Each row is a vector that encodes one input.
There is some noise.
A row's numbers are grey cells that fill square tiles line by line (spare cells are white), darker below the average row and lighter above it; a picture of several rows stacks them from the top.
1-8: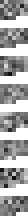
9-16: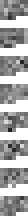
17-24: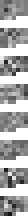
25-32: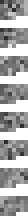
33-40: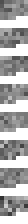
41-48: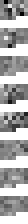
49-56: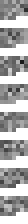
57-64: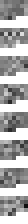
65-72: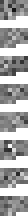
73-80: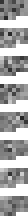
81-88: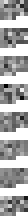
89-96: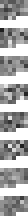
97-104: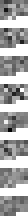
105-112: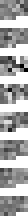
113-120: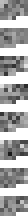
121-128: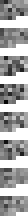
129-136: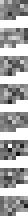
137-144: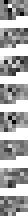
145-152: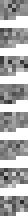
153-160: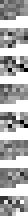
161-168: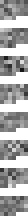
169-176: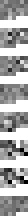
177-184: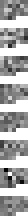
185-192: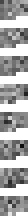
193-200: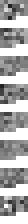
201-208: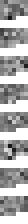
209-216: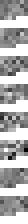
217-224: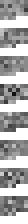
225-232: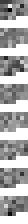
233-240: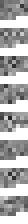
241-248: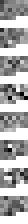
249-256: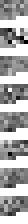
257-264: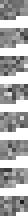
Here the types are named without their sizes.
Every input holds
a list of items, each a point on each of two lines.
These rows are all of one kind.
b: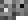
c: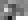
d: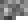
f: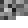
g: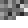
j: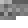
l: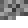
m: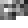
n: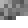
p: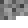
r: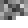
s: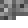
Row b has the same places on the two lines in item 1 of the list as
f, l, m and s.
